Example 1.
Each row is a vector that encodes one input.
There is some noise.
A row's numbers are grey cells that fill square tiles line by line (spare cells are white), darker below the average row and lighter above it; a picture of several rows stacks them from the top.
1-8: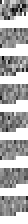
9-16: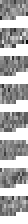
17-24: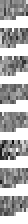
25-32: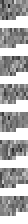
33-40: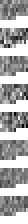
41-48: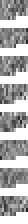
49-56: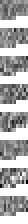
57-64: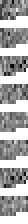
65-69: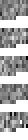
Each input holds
either a point on a 10-point circle, or a fixed value.
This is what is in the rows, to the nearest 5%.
About 95% of them hold a point on a 10-point circle. The rest hold a fixed value.
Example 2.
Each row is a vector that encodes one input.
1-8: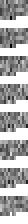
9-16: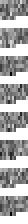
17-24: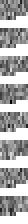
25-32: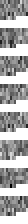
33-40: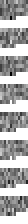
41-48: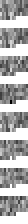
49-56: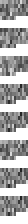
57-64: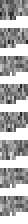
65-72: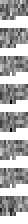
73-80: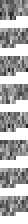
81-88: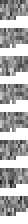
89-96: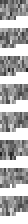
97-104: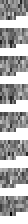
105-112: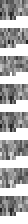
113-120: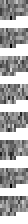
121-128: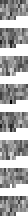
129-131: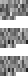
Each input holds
three true/false values.
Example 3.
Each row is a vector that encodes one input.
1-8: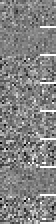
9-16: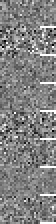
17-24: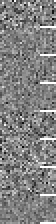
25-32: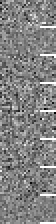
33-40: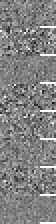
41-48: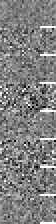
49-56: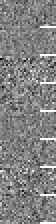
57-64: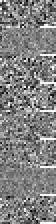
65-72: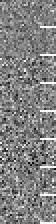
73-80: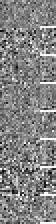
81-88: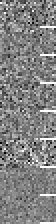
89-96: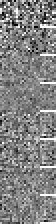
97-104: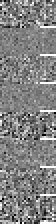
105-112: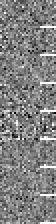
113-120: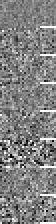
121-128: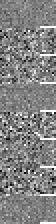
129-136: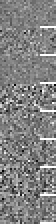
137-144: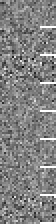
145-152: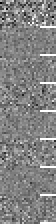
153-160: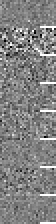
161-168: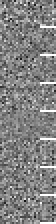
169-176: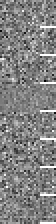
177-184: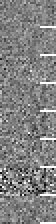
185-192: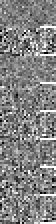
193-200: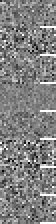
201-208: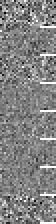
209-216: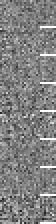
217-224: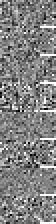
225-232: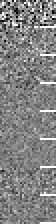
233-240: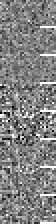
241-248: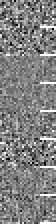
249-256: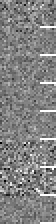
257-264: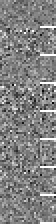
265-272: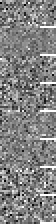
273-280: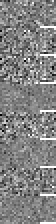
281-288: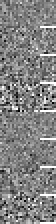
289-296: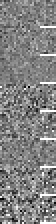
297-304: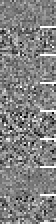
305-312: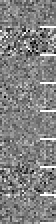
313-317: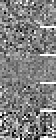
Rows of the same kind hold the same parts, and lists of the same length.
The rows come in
2 kinds.
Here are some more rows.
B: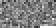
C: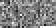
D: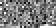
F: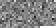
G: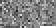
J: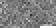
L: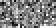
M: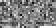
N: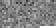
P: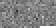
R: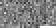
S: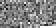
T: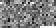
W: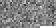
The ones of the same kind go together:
B, C, D, F, G, J, L, M, N, P, R, W
S, T

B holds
a point on a 10-point circle.
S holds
a fixed value.
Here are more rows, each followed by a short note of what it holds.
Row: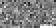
a point on a 10-point circle
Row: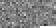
a point on a 10-point circle
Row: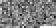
a fixed value
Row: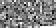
a fixed value
